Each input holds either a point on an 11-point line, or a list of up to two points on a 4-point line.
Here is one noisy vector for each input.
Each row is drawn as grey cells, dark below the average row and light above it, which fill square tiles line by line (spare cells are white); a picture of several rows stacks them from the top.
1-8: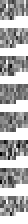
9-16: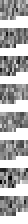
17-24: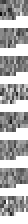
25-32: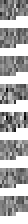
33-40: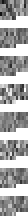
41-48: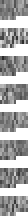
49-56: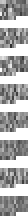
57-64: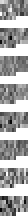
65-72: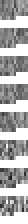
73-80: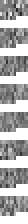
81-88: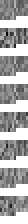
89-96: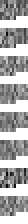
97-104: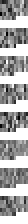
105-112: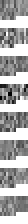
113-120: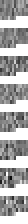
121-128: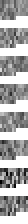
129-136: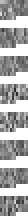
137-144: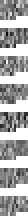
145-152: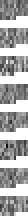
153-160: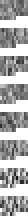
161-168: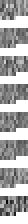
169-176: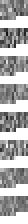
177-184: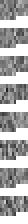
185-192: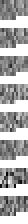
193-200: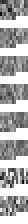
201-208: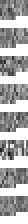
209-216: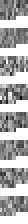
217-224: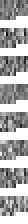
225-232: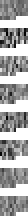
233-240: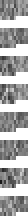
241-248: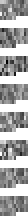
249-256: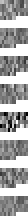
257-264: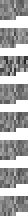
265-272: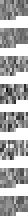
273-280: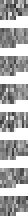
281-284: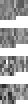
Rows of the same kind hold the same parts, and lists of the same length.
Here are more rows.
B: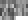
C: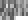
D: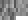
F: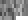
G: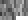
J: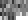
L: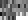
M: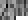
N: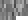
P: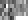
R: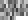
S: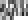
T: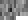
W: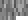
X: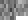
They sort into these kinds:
B, C, D, F, G, N, S, W
J, L
M
P, R, T, X

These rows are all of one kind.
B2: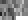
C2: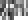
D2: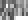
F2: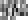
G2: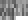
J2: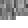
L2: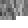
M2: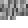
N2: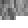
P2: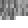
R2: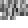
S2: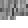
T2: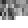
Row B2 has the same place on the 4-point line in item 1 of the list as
G2, J2 and S2.
